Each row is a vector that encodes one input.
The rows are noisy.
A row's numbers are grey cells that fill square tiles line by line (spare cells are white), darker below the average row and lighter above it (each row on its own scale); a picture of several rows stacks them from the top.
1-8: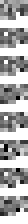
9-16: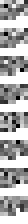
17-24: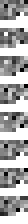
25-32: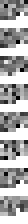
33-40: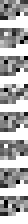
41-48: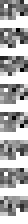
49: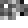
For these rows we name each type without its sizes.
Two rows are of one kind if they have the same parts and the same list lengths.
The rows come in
2 kinds.
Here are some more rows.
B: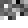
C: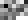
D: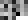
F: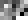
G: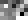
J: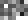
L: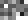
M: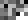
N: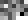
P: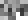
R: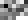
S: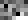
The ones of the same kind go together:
B, D, F, G, J, L, M, N, S
C, P, R

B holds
a node of a tree and a true/false value.
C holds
a true/false value.
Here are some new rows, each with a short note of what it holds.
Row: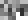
a true/false value
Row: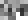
a true/false value
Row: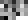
a node of a tree and a true/false value
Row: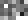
a node of a tree and a true/false value
